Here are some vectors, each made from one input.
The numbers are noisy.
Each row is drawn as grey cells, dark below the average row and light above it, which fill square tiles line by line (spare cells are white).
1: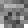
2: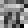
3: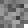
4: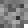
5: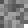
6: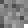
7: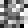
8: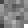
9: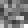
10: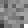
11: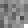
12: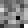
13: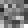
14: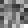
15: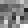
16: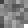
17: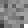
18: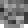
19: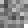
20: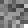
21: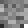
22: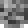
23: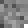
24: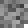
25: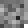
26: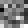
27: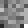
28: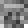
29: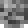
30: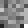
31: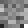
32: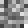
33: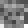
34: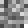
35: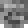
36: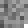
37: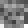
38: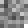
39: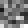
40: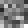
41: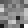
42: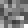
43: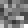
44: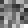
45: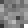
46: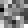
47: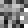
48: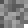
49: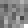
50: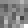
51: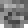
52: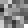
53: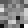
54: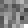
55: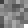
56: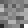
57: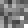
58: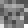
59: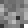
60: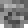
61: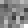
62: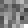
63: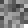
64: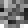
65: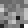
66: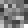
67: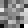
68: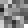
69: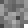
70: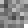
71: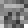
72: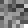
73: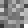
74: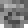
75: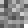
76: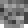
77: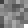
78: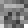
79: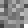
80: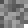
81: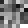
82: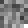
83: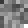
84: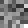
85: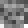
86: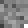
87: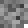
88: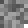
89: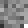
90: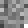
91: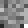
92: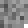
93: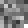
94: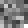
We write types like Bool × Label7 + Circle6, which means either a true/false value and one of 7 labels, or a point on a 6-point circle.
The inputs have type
Line5 + Line7.
